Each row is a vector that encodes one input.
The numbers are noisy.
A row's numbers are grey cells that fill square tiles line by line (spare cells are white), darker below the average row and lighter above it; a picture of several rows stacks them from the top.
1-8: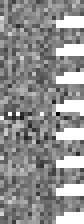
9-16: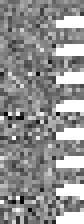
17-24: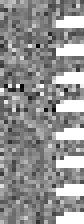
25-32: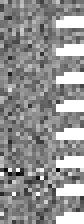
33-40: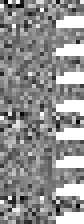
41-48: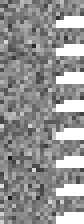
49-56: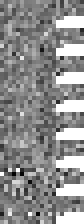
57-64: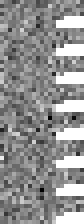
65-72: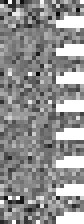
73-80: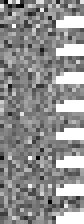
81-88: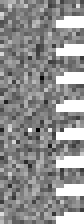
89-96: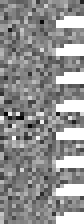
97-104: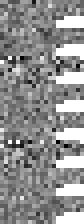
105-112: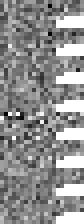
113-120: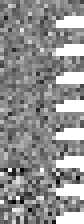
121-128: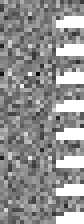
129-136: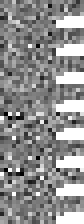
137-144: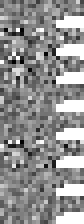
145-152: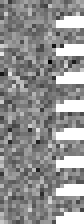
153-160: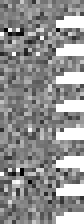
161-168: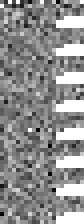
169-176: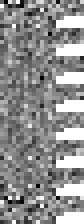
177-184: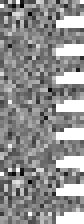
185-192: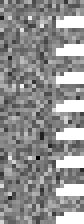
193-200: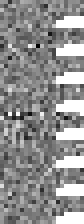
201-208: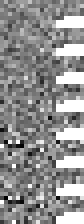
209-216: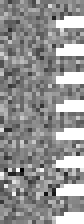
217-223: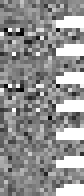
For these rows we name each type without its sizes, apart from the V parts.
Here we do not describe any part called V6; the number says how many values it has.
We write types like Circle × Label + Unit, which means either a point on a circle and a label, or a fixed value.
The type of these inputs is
Bool × Circle × List(V6) + Line.
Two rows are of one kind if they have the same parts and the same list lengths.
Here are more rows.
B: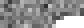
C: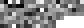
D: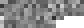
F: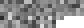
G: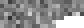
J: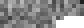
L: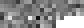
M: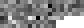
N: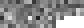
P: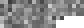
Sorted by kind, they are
B, G, J
C
D, P
F, L, M, N

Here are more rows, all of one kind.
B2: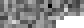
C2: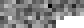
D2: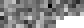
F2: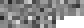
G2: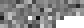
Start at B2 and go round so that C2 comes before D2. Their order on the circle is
B2, F2, G2, C2, D2.
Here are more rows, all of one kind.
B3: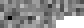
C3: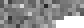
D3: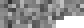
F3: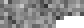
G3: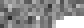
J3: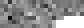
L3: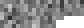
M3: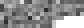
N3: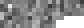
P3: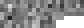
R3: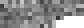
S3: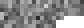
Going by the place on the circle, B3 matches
C3, F3 and R3.
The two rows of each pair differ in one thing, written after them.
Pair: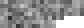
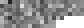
the value of V6 in item 1 of the list
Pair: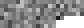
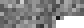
the true/false value
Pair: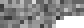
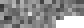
the value of V6 in item 1 of the list
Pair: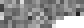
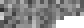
the place on the circle
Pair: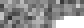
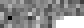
the value of V6 in item 1 of the list
